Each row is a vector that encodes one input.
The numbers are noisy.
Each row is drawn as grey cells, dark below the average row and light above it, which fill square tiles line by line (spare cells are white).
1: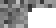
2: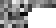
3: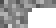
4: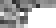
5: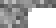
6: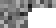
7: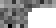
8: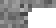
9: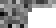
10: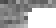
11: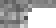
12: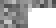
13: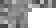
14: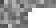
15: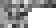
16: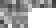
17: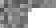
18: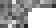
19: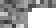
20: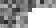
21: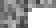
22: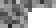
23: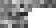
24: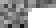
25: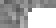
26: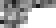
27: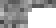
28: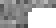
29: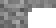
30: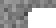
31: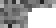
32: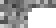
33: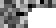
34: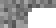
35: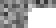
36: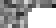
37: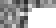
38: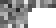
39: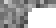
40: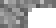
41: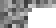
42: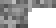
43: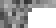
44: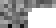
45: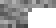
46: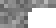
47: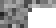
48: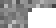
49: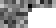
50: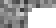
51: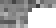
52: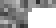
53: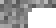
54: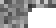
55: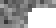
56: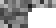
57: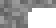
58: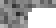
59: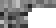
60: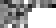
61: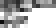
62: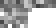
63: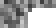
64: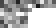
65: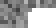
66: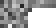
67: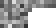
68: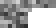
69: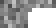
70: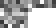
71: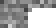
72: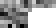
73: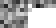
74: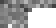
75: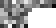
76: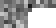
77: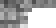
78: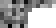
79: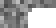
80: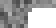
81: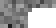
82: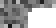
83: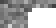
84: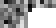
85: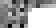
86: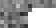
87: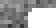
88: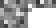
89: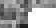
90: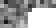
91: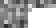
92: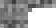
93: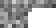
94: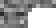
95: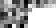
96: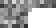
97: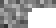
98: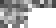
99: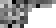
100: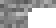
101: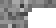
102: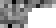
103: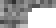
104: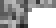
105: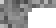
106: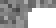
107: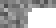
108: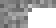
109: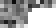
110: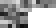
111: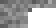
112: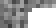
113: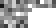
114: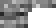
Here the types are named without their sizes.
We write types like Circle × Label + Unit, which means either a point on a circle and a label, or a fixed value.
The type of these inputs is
Bool × Bool × Bool × Bool + List(Circle).
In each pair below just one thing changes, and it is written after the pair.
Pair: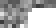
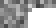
the place on the circle in item 1 of the list
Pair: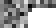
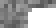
the place on the circle in item 1 of the list
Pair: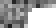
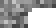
the place on the circle in item 1 of the list
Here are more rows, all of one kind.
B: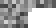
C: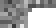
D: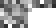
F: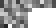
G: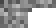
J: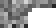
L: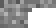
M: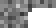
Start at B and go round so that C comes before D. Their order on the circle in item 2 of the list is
B, C, J, D, F, M, G, L.
